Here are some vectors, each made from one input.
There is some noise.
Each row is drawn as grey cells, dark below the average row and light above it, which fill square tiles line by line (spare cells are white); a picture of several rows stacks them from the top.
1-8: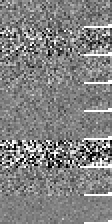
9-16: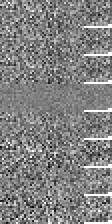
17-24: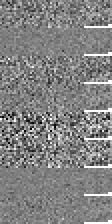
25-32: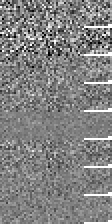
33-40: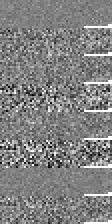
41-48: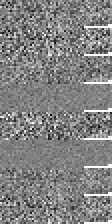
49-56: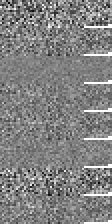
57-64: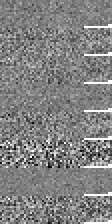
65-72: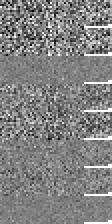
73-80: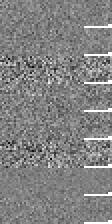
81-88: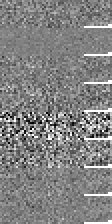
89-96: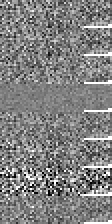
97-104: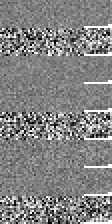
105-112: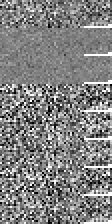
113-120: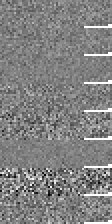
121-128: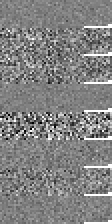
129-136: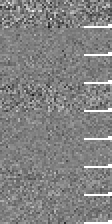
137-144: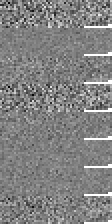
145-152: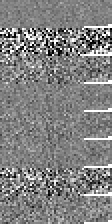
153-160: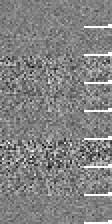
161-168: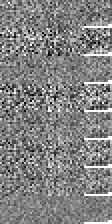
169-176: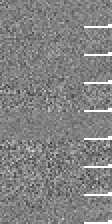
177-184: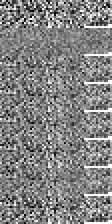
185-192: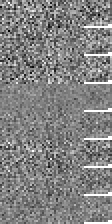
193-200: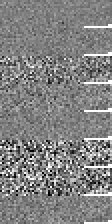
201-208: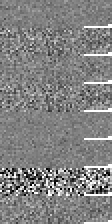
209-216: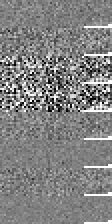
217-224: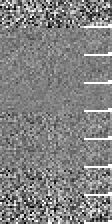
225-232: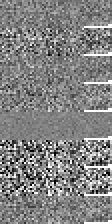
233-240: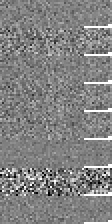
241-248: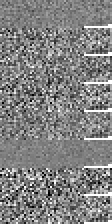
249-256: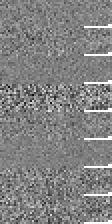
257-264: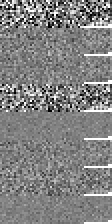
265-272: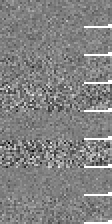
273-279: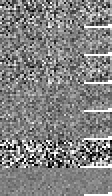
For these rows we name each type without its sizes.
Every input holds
a node of a tree, together with either a fixed value, or a node of each of four trees.
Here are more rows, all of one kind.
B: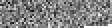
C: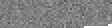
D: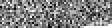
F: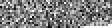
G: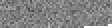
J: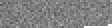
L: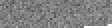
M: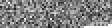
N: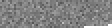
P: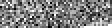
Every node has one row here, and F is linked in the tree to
B, C and G.
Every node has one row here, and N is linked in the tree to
G and M.
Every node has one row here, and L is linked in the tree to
C.
